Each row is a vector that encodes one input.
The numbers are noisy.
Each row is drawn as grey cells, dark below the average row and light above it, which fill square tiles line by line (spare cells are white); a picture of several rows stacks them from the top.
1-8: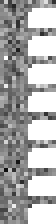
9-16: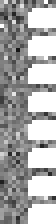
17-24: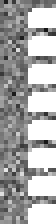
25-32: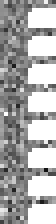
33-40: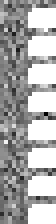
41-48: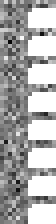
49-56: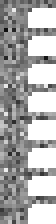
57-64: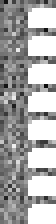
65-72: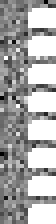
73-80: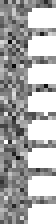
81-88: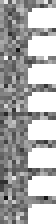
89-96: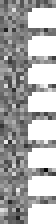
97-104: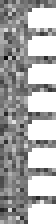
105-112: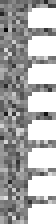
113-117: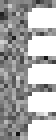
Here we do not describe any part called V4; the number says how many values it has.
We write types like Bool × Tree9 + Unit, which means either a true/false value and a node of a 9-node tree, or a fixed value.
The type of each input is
Bool × Bool × Bool × V4 + Line5 × Line5 × Line5 × Line5.
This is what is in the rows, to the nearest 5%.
About 45% of them hold a point on each of four 5-point lines. The rest hold three true/false values and a value of V4.
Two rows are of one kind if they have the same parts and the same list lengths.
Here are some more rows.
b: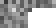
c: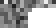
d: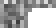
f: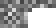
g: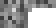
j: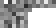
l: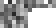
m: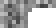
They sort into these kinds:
b, f, g
c, d, j, l, m

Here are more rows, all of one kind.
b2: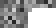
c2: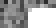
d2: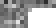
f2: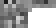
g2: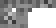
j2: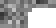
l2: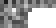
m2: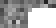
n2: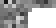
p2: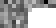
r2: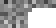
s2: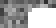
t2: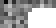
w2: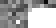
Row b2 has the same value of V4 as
j2, p2 and r2.
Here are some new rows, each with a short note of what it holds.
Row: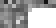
three true/false values and a value of V4
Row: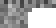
three true/false values and a value of V4
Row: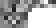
a point on each of four 5-point lines
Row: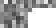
a point on each of four 5-point lines
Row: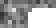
three true/false values and a value of V4
